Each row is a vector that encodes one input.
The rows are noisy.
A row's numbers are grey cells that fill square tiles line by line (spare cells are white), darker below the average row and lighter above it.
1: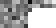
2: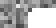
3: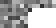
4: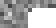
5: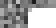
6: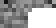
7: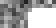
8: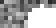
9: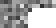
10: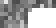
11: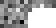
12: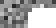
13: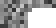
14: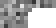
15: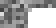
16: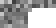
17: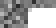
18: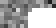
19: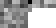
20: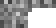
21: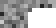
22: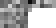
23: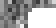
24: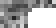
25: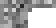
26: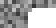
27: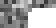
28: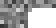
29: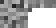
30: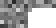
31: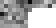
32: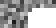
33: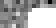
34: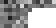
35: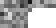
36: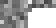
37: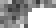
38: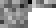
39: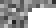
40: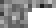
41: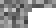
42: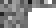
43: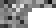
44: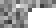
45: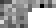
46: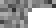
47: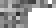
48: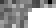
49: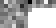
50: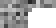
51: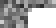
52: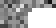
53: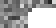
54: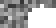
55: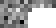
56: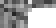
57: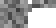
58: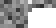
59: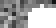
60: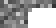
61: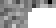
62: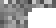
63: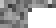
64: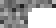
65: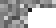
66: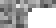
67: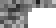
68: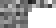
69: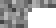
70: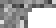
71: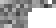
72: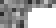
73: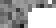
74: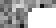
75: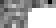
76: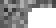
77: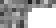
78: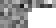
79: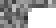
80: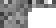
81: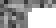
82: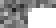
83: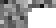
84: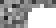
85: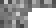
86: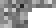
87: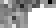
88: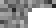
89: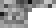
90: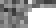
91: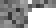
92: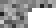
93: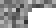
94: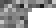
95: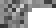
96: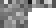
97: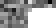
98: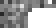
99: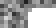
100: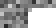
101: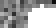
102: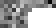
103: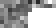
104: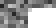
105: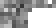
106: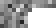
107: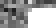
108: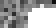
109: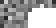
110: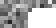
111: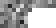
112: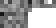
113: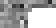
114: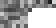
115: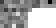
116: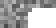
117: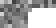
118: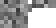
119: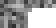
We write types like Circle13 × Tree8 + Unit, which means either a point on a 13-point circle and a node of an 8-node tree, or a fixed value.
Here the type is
(Bool × Bool × Bool × Bool × Bool + Unit) × Label10.
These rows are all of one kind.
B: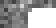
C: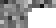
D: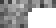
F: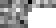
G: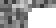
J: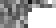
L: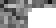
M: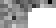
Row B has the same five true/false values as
C and G.
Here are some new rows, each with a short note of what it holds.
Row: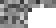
one of 10 labels
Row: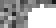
one of 10 labels
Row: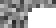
one of 10 labels
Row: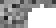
one of 10 labels
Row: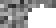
one of 10 labels
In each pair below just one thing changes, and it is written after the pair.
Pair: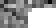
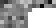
the label
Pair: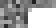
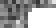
the label
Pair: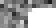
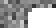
the label
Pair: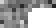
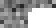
one of the five true/false values
